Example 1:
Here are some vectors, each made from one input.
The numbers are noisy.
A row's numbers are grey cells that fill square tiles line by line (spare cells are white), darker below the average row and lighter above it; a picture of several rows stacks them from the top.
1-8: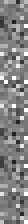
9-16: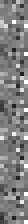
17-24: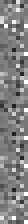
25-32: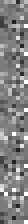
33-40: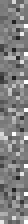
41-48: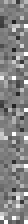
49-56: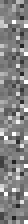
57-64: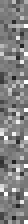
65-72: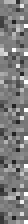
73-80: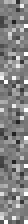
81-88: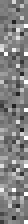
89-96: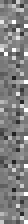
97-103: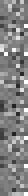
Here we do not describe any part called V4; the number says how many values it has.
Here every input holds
either a point on a 5-point line, or a true/false value and a value of V4.
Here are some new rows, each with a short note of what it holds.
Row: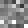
a point on a 5-point line
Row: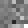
a true/false value and a value of V4
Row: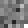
a true/false value and a value of V4
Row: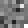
a true/false value and a value of V4
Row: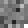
a true/false value and a value of V4
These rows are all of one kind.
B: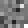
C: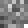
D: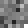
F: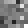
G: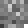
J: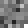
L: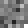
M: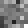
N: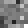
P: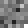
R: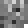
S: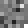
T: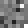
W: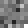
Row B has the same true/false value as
F, R, S and T.
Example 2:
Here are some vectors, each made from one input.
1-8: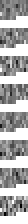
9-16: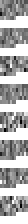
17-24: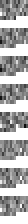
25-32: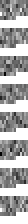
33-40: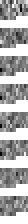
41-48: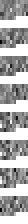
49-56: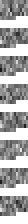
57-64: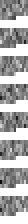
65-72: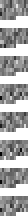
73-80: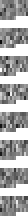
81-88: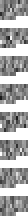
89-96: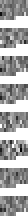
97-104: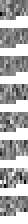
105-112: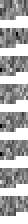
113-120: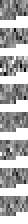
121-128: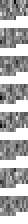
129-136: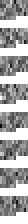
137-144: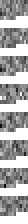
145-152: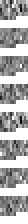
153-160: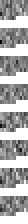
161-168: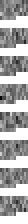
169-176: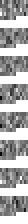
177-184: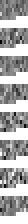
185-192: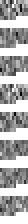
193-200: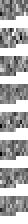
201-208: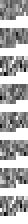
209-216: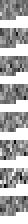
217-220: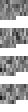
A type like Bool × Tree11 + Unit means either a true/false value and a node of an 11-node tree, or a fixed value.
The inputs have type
Bool × ((Circle8 + Unit) × Label7 + Unit).
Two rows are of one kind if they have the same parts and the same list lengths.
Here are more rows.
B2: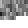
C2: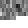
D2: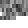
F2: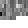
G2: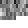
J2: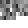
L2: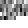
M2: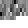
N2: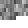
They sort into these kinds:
B2, C2, D2, M2
F2, G2, J2, N2
L2

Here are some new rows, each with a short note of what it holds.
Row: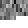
one of 7 labels and a true/false value
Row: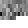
one of 7 labels and a true/false value
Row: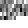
a true/false value
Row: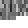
a point on an 8-point circle, one of 7 labels and a true/false value
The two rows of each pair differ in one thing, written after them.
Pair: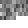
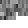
the label
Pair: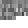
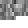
the label
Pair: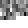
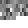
the label
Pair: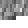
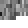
the place on the 8-point circle
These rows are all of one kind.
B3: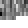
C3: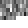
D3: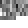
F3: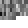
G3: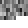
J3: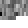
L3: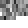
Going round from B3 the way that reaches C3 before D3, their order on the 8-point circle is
B3, G3, C3, L3, D3, J3, F3.
